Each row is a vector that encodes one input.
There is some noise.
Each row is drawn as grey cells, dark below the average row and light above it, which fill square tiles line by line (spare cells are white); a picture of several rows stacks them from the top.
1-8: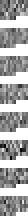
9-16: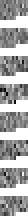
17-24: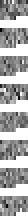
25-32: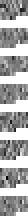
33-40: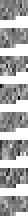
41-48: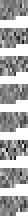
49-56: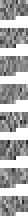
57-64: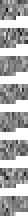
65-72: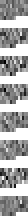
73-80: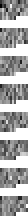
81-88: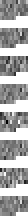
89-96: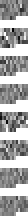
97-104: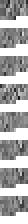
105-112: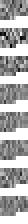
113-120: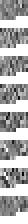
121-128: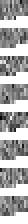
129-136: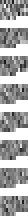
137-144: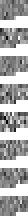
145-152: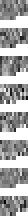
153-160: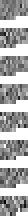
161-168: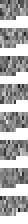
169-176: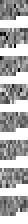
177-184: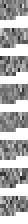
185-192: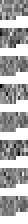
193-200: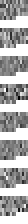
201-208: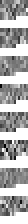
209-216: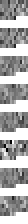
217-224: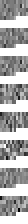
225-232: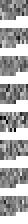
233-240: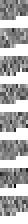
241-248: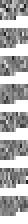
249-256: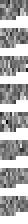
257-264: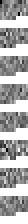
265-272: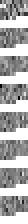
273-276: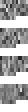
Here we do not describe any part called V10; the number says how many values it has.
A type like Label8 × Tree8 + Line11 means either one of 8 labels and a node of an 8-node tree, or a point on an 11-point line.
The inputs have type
Bool × (Label6 × Line6 + Line9) + V10 × V10.
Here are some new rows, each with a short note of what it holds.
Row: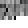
two values of V10
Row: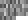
a point on a 9-point line and a true/false value
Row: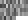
a point on a 9-point line and a true/false value
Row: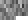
a point on a 9-point line and a true/false value
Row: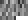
two values of V10
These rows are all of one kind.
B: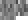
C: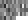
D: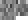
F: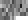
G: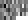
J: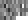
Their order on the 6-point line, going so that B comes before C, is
B, D, F, C, J, G.
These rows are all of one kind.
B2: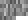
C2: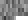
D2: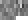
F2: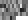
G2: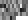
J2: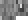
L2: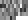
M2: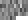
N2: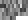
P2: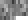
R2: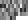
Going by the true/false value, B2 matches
C2 and P2.
